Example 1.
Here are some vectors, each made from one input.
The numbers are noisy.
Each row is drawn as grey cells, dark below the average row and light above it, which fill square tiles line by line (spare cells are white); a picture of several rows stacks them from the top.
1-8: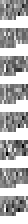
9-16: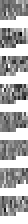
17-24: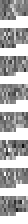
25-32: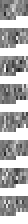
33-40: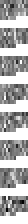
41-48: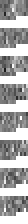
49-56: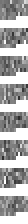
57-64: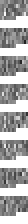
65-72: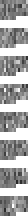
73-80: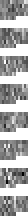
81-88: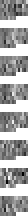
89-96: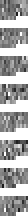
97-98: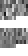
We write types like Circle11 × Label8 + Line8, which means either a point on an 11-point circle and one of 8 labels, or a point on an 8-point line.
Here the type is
List3(Line5).
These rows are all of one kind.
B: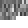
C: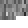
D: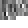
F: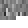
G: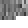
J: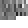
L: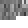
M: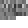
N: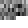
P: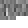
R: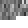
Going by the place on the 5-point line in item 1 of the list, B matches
G, L and R.
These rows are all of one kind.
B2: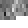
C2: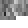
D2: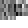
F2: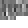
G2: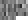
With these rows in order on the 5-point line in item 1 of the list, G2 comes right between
D2 and F2.
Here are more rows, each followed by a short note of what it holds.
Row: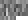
a list of two items
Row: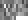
a list of three items
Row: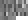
a list of two items
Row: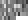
a list of one item
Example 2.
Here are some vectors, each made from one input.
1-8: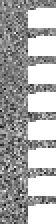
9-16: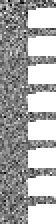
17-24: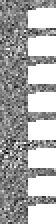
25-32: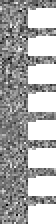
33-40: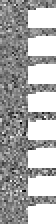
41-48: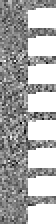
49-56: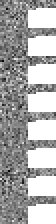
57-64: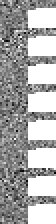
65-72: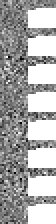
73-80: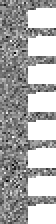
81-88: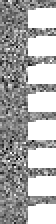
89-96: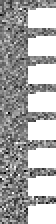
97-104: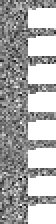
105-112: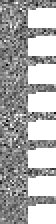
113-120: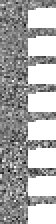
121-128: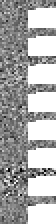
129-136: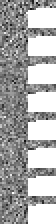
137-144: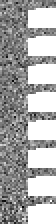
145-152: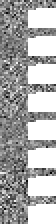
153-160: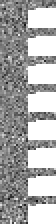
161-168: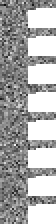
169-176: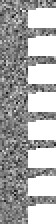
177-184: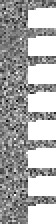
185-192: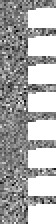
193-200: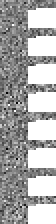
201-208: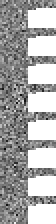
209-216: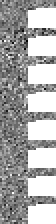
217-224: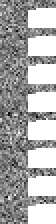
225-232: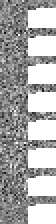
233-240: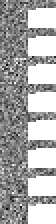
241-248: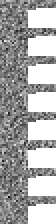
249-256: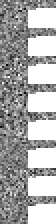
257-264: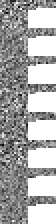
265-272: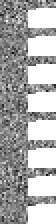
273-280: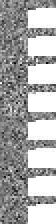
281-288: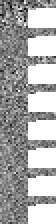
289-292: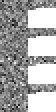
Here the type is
Bool × Bool × Bool + Label4 × Label4 + Unit.
